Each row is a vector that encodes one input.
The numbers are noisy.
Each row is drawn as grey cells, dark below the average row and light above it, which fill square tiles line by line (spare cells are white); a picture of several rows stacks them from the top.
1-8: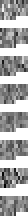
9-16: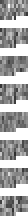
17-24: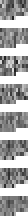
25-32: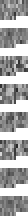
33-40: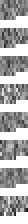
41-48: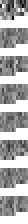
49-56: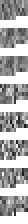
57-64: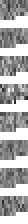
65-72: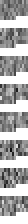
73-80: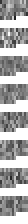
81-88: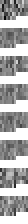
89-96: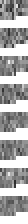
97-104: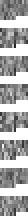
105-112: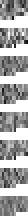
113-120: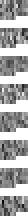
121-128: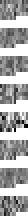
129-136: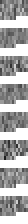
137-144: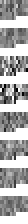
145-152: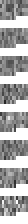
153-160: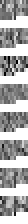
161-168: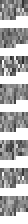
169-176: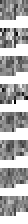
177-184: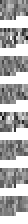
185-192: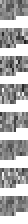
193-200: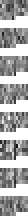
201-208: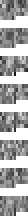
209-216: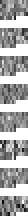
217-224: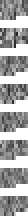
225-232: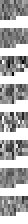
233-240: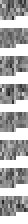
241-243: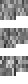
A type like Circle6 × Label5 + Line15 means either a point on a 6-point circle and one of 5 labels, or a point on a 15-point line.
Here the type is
Bool × Bool × Bool × Bool + (Circle11 + Unit) × Line10.
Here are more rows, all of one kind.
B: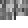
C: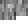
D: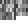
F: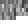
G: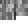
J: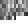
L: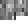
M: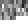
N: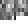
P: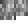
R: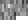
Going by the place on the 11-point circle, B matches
C, F, G and M.
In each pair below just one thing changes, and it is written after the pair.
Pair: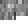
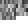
the place on the 11-point circle
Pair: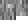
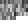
the place on the 11-point circle
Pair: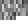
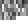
the place on the 10-point line
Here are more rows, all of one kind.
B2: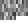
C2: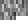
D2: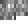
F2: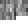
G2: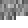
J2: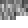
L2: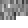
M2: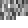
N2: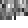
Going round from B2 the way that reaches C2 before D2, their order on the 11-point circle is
B2, C2, F2, G2, N2, M2, L2, J2, D2.
